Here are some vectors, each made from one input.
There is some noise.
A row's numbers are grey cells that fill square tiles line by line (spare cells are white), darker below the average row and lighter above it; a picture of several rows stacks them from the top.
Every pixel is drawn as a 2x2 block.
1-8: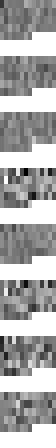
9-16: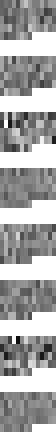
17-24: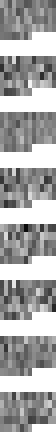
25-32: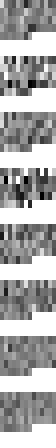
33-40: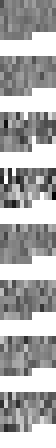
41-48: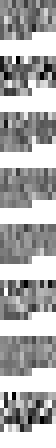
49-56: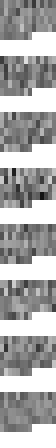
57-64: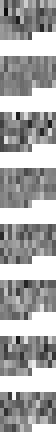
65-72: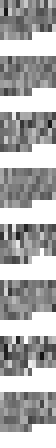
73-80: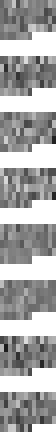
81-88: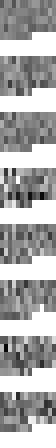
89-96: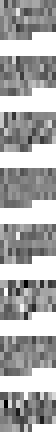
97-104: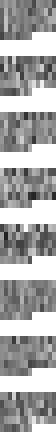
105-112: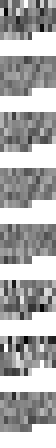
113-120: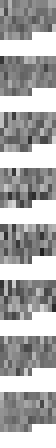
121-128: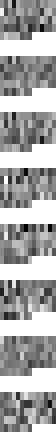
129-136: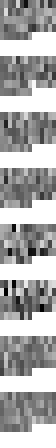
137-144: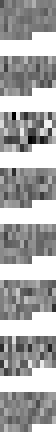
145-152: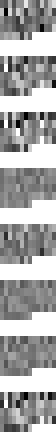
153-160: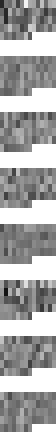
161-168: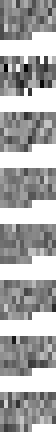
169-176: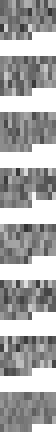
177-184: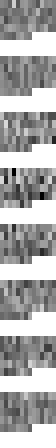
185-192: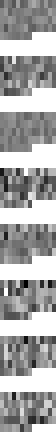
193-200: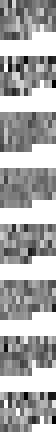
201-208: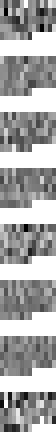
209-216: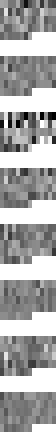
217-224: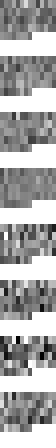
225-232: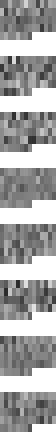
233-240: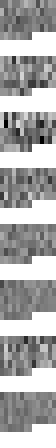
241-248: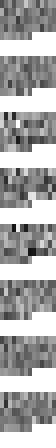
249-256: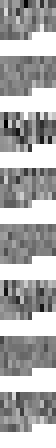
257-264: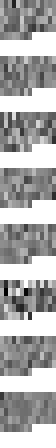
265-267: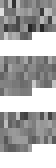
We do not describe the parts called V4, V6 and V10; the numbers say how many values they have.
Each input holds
either a point on an 11-point circle, a value of V4 and a value of V10, or a point on an 8-point line, or a true/false value and a value of V6.
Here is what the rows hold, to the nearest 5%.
About 55% of them hold a point on an 11-point circle, a value of V4 and a value of V10. About 20% of them hold a point on an 8-point line. The rest hold a true/false value and a value of V6.
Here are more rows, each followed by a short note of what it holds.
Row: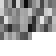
a true/false value and a value of V6
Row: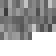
a true/false value and a value of V6
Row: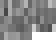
a true/false value and a value of V6
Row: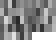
a point on an 8-point line
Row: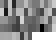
a point on an 11-point circle, a value of V4 and a value of V10
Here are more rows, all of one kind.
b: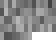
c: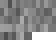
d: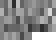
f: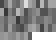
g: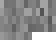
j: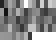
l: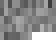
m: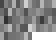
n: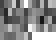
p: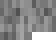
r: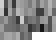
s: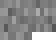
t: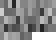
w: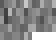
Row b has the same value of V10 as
g, l and m.
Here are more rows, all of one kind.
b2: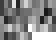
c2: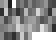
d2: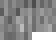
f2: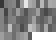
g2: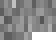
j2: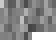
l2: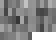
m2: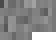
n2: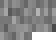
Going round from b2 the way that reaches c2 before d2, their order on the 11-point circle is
b2, l2, j2, c2, n2, f2, m2, g2, d2.
